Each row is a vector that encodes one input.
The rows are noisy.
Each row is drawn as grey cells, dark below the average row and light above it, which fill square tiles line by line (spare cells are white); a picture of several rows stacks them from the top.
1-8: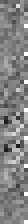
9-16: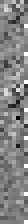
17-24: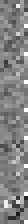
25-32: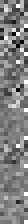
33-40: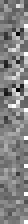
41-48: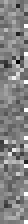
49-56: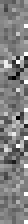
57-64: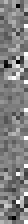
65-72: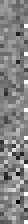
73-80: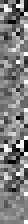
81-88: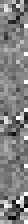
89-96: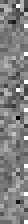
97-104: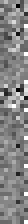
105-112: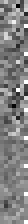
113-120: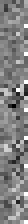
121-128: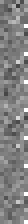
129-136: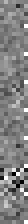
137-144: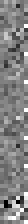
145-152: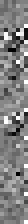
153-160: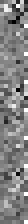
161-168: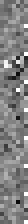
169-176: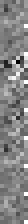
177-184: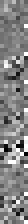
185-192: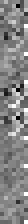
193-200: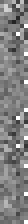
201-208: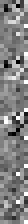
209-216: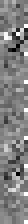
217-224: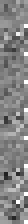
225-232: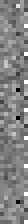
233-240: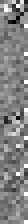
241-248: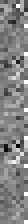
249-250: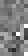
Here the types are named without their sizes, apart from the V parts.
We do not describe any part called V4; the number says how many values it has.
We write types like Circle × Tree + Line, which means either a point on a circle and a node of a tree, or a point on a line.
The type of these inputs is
List(Bool × V4).
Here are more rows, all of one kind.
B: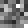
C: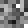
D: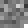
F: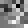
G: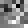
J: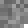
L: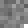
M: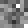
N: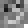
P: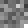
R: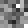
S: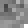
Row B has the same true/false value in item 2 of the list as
C, F and G.
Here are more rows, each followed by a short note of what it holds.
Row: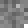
a list of two items
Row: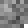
a list of one item
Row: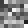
the empty list
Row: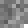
a list of two items
